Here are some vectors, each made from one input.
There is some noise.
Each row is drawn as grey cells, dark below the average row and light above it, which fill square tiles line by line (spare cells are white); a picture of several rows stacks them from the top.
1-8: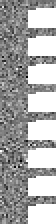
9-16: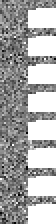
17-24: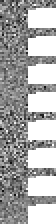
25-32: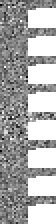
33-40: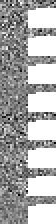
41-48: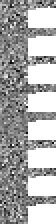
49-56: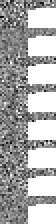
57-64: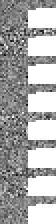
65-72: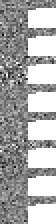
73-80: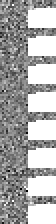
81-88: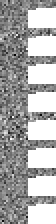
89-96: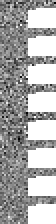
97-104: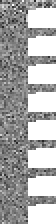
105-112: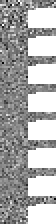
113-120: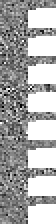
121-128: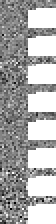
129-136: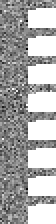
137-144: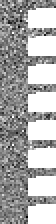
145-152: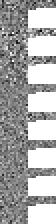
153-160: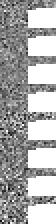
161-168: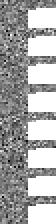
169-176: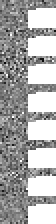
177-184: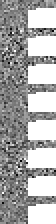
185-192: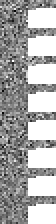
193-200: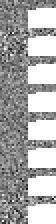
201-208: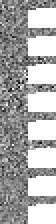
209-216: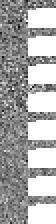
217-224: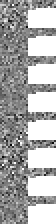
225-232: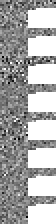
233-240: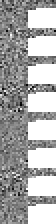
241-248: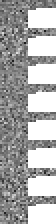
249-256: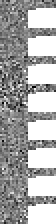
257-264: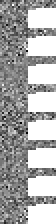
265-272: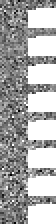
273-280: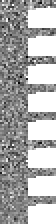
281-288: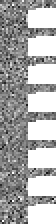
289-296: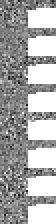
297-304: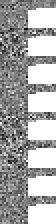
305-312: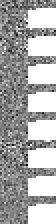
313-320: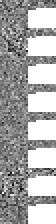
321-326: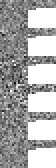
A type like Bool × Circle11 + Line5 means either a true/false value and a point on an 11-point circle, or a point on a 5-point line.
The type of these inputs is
Label5 × (Tree15 + Unit) + Line14.
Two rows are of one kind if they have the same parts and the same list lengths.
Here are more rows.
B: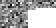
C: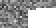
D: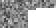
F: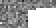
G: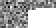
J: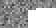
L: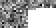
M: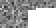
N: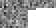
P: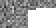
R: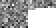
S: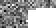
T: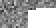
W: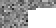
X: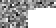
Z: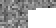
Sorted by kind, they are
B, G, L, R, S, X
C, D, F, J, W, Z
M, N, P, T

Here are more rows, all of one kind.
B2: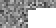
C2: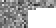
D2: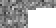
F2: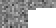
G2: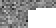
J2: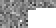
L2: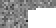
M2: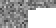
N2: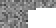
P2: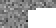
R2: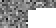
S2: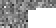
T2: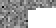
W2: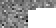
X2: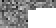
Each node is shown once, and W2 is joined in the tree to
G2 and T2.
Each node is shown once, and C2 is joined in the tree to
M2.
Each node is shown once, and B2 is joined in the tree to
L2 and R2.
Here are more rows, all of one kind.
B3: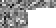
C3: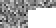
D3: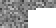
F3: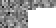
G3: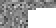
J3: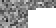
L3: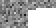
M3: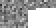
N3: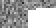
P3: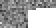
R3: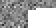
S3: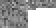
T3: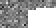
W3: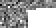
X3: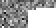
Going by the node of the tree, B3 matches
J3, L3, M3 and N3.
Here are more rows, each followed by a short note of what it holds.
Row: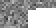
one of 5 labels and a node of a 15-node tree
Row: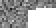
one of 5 labels
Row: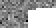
one of 5 labels and a node of a 15-node tree
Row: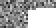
a point on a 14-point line
